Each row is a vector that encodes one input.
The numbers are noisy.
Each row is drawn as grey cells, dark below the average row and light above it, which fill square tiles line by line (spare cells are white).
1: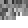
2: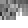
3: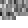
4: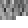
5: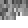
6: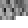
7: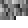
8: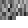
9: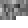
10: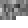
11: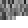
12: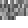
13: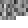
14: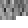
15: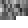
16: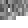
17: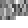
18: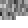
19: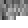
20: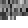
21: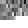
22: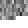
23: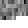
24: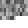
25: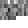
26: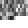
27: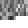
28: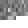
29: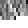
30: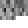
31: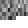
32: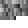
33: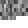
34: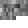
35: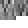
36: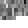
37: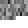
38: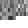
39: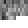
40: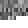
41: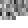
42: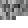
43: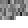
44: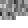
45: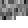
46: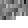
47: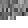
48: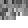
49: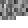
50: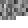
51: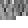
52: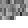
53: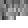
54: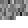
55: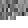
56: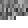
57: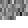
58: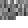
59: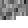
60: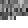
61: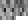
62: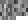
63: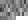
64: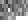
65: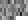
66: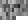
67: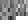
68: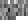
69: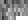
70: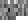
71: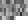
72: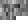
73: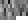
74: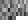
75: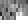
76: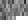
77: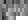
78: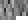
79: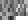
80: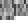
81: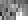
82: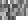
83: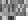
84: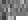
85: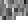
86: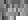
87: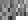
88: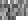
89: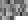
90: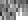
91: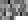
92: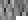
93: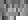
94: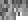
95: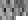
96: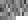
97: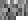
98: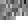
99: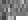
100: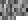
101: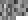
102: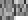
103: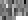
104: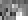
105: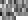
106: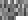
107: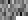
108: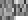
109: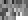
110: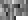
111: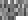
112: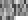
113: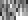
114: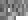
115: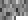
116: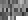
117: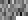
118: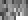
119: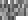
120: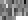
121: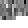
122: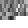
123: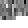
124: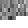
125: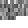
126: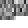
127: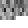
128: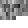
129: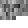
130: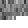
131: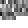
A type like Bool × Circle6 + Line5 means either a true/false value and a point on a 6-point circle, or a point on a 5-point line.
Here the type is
Circle5 + Tree10 + Unit.
